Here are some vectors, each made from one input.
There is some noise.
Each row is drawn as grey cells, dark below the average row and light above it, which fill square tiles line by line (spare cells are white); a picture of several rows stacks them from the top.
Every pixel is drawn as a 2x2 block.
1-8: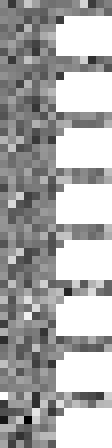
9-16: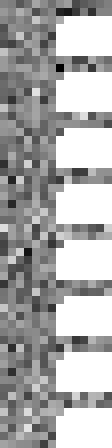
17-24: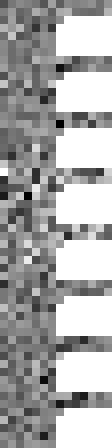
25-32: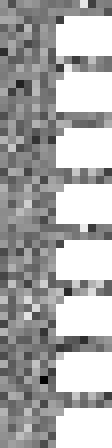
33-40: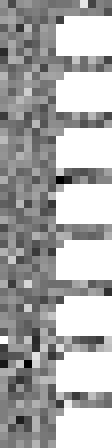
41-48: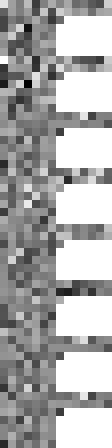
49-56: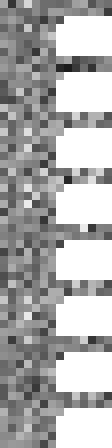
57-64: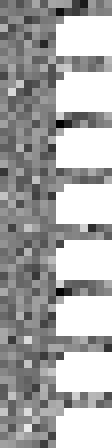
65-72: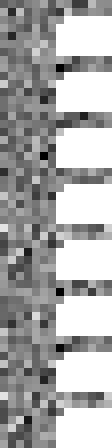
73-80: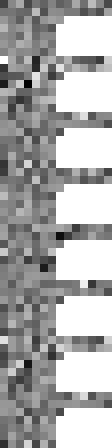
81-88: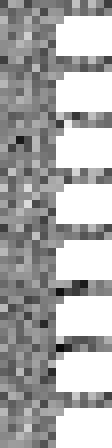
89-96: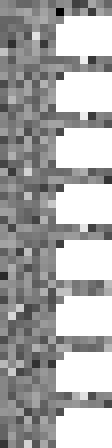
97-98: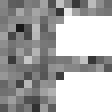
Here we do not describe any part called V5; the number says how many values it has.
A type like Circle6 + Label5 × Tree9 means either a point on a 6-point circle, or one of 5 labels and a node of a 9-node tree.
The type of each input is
Line8 + Line9 + V5.
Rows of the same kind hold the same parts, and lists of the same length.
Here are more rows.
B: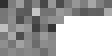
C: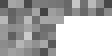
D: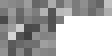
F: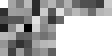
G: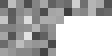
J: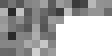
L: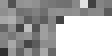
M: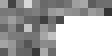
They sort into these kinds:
B, C, D, F, G
J
L, M

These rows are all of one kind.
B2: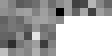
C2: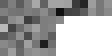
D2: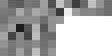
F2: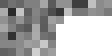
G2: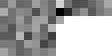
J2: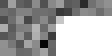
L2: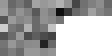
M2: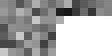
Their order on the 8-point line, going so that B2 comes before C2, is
F2, D2, B2, M2, G2, J2, C2, L2.
